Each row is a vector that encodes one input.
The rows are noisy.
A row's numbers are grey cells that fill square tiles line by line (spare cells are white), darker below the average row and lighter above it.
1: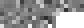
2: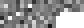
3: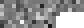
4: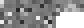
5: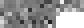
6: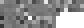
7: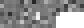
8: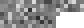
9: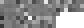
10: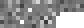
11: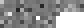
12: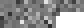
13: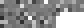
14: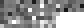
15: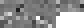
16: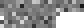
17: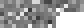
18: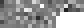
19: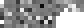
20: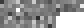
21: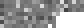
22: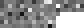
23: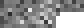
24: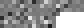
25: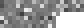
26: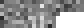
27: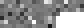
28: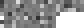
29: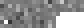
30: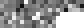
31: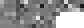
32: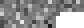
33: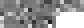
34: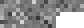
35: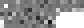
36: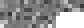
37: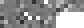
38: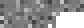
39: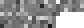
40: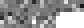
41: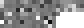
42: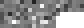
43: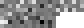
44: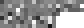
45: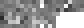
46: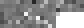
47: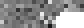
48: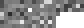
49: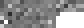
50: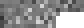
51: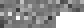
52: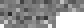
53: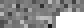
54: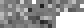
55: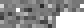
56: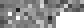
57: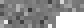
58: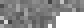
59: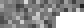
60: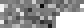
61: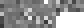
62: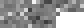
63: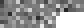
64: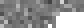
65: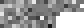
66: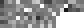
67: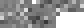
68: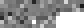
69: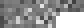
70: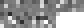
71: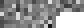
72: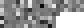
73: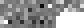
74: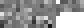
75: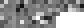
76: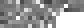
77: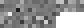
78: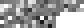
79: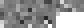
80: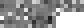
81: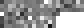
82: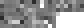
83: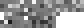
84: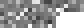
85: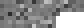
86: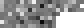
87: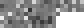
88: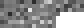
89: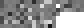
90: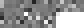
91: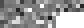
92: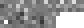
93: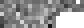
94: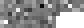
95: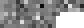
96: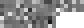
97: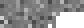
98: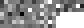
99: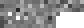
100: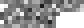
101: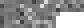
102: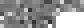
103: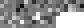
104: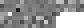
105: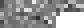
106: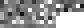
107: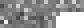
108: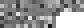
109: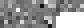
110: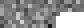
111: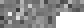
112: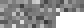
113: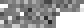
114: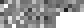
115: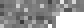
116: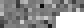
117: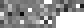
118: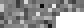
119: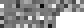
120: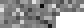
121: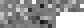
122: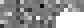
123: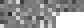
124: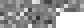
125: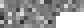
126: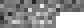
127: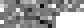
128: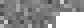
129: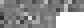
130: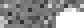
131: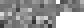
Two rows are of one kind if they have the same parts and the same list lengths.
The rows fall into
2 kinds.
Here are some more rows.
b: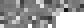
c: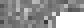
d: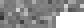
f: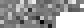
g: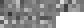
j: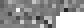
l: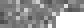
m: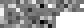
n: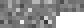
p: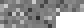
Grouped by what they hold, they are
b, c, d, f, l
g, j, m, n, p

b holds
four true/false values.
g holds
a point on a 6-point circle and four true/false values.
